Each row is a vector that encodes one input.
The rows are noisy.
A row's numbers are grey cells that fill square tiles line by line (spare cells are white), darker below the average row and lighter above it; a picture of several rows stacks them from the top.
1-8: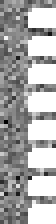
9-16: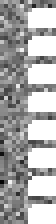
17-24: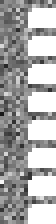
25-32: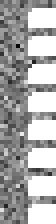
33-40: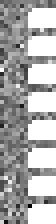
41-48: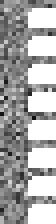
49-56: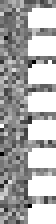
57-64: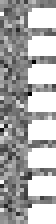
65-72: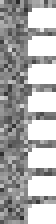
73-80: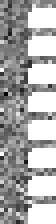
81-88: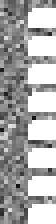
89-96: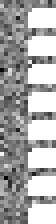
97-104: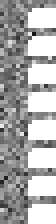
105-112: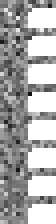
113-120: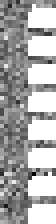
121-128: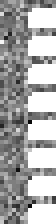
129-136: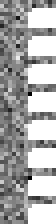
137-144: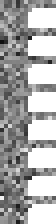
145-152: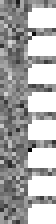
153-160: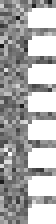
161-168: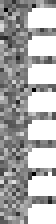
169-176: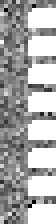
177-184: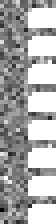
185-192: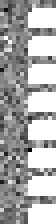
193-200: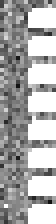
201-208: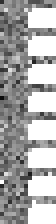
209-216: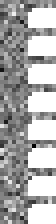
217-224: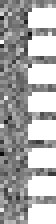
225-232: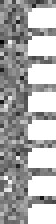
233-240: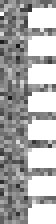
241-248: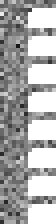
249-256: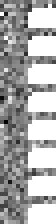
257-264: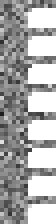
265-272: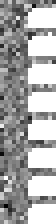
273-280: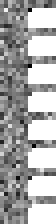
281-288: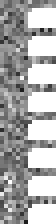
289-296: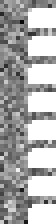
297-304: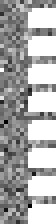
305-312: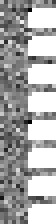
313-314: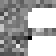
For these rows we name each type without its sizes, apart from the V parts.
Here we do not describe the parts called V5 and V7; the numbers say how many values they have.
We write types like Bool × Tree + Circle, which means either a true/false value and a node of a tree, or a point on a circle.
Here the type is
(Bool × Bool × Bool + List(Line)) × V5 × V7.
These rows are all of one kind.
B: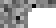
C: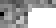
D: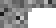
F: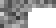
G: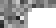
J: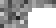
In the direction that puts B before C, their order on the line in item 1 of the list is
B, D, G, J, F, C.
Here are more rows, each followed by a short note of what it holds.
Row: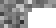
a value of V5 and a value of V7, together with a list of two items
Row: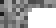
a value of V5 and a value of V7, together with the empty list
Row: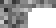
a value of V5 and a value of V7, together with a list of two items
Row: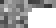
a value of V5 and a value of V7, together with the empty list
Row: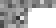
a value of V5 and a value of V7, together with a list of one item
